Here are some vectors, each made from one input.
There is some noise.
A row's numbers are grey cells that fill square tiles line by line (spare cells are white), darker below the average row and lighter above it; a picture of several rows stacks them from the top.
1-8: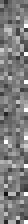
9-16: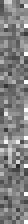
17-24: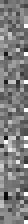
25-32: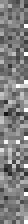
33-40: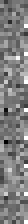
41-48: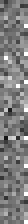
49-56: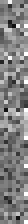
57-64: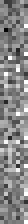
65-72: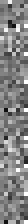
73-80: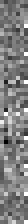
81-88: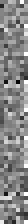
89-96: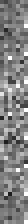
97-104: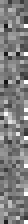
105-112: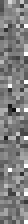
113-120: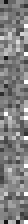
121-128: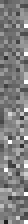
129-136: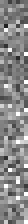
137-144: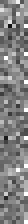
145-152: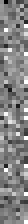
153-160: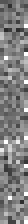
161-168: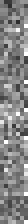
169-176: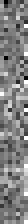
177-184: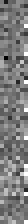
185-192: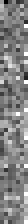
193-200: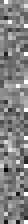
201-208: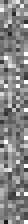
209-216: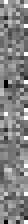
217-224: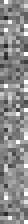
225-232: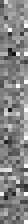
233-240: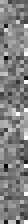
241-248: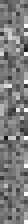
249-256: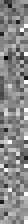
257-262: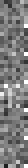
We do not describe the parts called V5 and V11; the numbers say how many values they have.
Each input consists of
a value of V5, together with either a point on a 13-point line, or four true/false values and a value of V11.
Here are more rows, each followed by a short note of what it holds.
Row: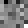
four true/false values, a value of V5 and a value of V11
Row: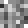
a point on a 13-point line and a value of V5
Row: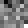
four true/false values, a value of V5 and a value of V11
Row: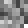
a point on a 13-point line and a value of V5
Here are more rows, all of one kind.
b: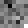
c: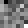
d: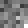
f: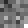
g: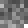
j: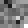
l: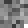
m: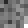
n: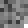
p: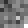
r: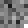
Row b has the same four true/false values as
f, j and p.
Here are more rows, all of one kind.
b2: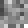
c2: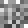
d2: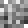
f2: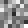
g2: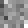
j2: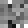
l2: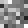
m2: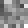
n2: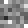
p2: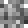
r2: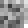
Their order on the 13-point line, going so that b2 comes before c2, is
j2, l2, b2, m2, g2, p2, n2, r2, c2, d2, f2.
